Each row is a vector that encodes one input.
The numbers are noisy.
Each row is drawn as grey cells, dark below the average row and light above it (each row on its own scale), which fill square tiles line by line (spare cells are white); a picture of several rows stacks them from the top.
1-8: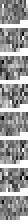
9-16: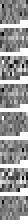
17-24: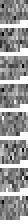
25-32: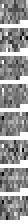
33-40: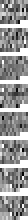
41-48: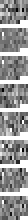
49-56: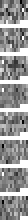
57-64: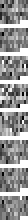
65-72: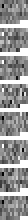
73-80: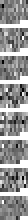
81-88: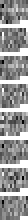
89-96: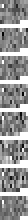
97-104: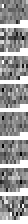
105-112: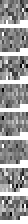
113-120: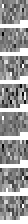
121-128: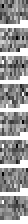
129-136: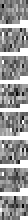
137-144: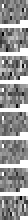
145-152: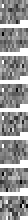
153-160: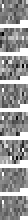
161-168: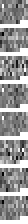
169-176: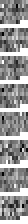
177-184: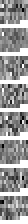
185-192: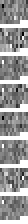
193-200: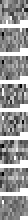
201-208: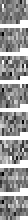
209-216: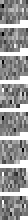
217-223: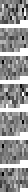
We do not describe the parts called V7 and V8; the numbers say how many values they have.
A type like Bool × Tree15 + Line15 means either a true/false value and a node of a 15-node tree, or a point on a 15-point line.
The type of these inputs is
Bool × Line9 + Line5 + (Line6 + V7) × V8.
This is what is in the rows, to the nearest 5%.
About 15% of them hold a point on a 5-point line. About 35% of them hold a point on a 9-point line and a true/false value. The rest hold a value of V8, together with either a point on a 6-point line, or a value of V7.
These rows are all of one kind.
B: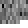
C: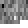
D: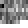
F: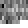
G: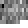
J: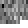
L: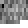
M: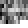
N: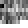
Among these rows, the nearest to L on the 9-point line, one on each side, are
C and G.
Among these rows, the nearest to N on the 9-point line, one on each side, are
D and F.
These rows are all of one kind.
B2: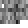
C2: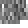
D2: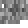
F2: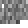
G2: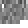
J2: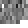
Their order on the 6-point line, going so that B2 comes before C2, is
F2, B2, D2, C2, J2, G2.
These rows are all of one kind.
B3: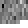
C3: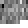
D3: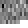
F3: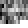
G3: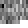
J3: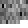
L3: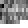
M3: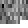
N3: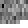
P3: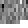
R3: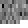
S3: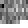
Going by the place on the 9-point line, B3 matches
C3 and N3.
